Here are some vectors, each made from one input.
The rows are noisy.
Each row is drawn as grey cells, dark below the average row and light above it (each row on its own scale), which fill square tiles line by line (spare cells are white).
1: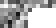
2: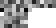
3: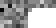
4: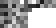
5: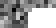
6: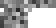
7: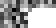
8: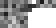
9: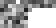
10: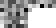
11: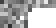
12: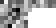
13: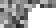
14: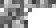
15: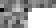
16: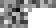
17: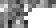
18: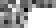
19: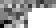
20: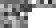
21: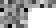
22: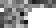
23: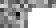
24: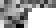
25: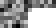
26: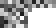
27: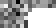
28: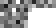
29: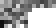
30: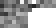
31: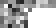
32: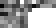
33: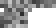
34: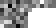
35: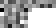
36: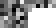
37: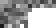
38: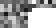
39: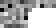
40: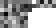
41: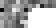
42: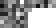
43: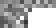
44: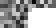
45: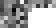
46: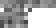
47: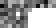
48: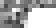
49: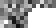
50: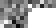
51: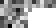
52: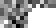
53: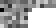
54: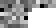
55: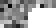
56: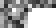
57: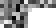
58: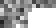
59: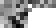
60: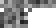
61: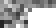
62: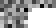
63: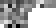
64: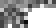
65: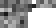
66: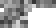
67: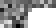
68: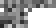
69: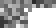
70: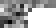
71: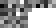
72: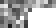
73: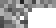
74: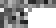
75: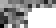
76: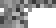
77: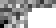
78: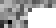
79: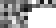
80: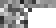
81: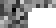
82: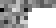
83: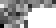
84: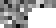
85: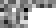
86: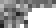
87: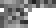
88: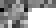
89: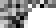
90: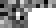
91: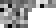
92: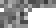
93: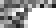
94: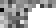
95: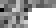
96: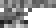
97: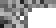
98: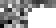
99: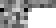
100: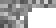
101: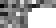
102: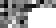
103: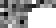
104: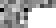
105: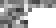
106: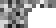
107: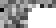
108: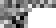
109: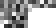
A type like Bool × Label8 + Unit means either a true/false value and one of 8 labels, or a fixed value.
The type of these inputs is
Bool × (Tree7 + Unit) + Line5.
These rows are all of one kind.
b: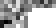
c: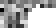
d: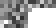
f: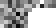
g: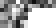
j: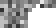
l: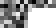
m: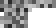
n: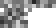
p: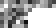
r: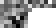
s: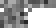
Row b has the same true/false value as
n, p and s.
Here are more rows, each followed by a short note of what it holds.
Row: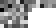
a true/false value
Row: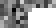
a point on a 5-point line
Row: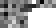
a point on a 5-point line
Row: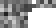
a point on a 5-point line
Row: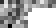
a node of a 7-node tree and a true/false value
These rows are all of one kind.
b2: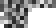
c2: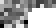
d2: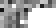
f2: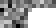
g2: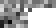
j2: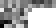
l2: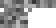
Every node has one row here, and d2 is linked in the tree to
c2, j2 and l2.
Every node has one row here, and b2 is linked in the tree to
l2.
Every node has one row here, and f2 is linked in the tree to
c2.
